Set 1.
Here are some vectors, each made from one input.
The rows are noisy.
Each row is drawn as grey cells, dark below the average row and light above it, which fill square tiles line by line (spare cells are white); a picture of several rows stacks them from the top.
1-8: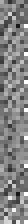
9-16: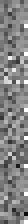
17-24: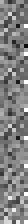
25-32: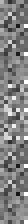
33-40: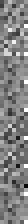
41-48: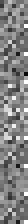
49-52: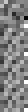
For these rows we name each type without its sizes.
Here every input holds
a point on a line.
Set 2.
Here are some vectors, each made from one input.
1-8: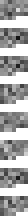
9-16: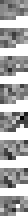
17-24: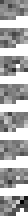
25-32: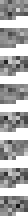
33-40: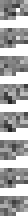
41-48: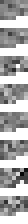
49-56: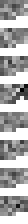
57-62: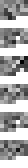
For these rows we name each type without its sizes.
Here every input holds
a node of a tree.
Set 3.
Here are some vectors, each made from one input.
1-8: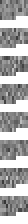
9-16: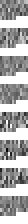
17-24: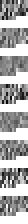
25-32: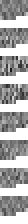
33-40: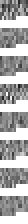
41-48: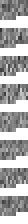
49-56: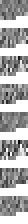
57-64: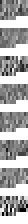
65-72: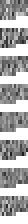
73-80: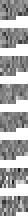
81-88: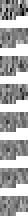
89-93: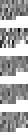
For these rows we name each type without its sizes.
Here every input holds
a point on a circle.
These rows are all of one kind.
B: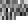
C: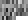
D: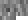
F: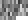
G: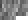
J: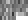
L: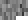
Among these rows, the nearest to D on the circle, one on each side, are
B and J.
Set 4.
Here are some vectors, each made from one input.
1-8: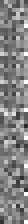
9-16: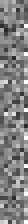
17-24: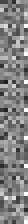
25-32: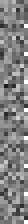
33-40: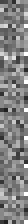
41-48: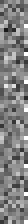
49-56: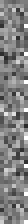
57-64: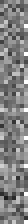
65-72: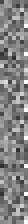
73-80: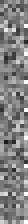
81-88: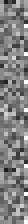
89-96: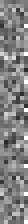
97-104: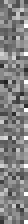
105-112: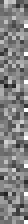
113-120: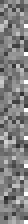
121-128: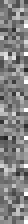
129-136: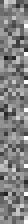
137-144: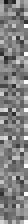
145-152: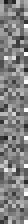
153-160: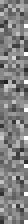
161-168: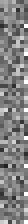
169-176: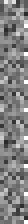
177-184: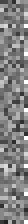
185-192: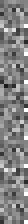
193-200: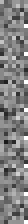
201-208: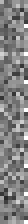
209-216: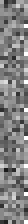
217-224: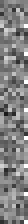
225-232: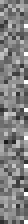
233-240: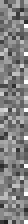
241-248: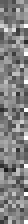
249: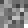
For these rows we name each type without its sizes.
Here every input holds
four true/false values.
